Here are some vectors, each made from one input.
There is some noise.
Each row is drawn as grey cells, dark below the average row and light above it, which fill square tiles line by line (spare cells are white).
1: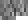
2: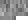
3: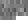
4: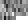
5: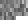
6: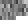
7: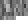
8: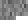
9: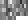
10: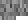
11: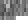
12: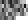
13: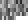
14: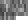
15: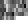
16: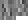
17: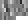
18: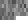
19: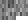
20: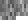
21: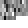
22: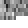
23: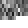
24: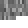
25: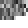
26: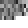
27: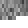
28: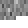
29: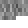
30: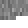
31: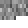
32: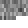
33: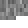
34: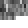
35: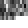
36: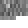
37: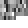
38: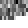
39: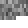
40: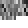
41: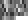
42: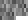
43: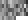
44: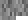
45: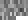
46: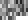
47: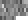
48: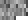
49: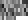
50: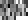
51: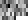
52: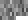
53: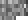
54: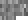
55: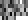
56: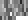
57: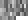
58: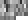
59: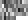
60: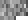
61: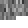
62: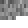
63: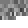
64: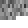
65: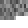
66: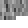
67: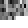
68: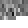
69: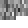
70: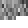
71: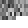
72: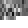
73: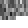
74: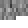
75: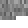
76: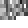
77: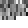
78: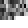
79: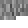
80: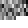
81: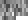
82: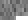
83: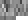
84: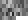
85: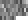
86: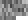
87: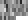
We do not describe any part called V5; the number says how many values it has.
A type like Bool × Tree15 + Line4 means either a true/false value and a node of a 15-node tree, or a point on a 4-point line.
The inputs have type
(Line4 + Line6) × V5.
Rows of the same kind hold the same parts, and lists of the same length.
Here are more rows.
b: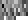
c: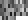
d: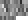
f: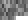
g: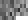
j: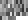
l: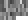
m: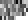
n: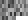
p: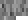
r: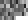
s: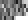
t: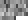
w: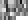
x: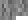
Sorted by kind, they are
b, d, j, l, m, n, p, t, x
c, f, g, r, s, w

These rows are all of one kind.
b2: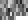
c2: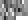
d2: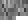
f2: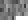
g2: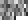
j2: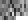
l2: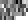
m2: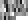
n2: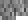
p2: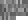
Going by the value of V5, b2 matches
l2 and p2.
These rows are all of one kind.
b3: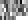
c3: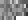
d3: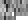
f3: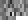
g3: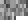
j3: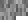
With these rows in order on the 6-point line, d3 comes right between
c3 and f3.
